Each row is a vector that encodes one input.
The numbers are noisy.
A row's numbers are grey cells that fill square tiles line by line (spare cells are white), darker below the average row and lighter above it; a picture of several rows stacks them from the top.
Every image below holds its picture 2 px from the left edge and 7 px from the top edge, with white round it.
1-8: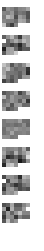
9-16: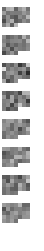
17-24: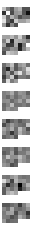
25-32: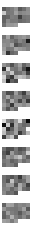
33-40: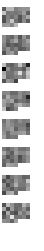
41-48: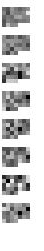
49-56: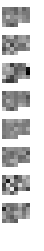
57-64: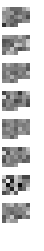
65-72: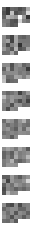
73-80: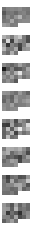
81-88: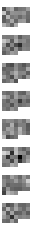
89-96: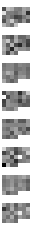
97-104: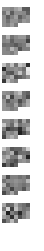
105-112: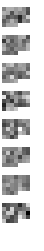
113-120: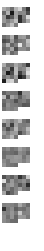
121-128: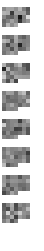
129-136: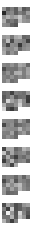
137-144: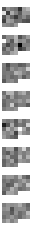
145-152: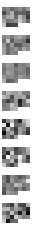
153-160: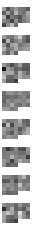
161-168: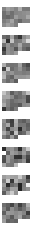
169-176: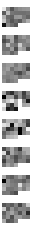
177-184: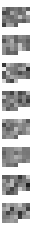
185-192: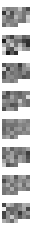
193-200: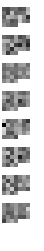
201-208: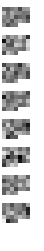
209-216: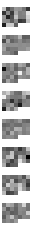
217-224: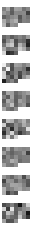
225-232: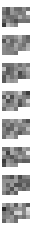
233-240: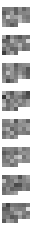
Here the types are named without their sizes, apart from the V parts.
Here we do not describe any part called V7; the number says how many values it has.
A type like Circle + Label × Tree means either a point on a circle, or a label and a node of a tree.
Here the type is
List(Bool × V7).
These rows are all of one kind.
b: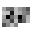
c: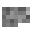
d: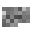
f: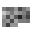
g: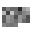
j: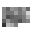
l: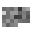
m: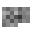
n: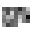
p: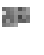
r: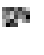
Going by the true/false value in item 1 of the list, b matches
c and p.
